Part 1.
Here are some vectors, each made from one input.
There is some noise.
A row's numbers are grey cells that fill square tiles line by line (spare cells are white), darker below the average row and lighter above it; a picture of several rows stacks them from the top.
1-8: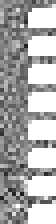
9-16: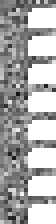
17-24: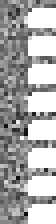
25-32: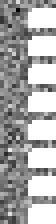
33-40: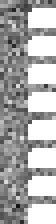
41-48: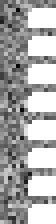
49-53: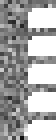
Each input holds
a point on an 11-point line.
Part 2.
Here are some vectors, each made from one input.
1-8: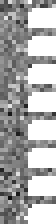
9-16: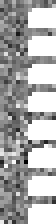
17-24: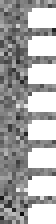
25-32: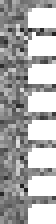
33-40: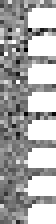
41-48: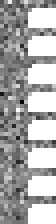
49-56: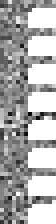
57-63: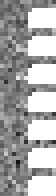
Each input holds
either a fixed value, or a node of a 12-node tree.
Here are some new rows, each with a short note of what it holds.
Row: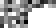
a fixed value
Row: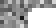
a node of a 12-node tree
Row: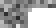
a node of a 12-node tree
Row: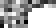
a fixed value
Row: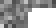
a node of a 12-node tree
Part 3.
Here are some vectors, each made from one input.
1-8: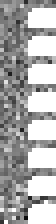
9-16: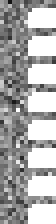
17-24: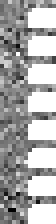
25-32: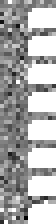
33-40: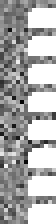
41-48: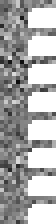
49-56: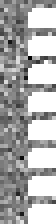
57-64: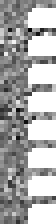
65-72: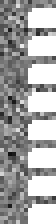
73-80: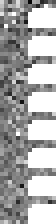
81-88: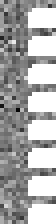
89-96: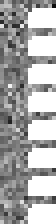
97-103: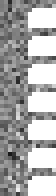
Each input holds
either a fixed value, or a node of an 18-node tree.
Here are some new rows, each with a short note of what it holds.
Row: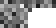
a node of an 18-node tree
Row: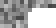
a node of an 18-node tree
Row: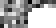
a fixed value
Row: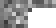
a node of an 18-node tree
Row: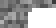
a node of an 18-node tree
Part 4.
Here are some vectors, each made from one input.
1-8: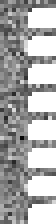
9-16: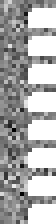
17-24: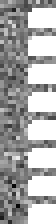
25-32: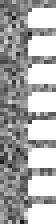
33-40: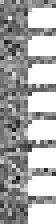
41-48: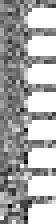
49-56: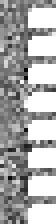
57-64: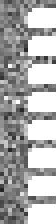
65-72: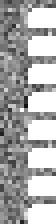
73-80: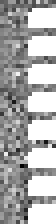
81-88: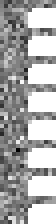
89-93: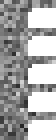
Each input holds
a point on an 11-point line.
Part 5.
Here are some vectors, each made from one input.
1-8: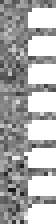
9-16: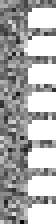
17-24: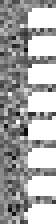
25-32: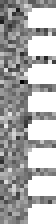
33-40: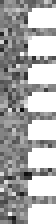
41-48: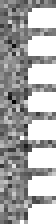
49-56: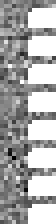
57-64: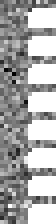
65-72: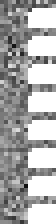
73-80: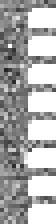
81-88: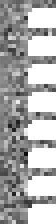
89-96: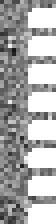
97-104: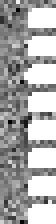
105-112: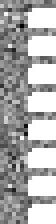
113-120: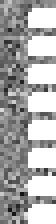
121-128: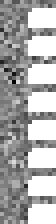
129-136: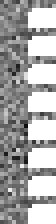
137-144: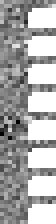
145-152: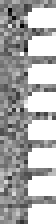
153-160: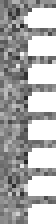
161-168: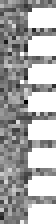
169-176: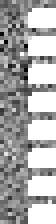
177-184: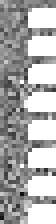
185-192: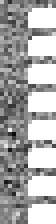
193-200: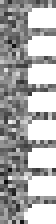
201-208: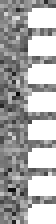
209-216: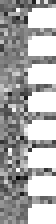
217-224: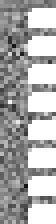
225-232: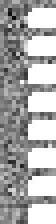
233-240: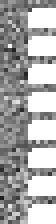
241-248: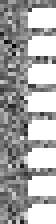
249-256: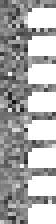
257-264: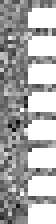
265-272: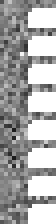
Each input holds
a point on an 11-point line.
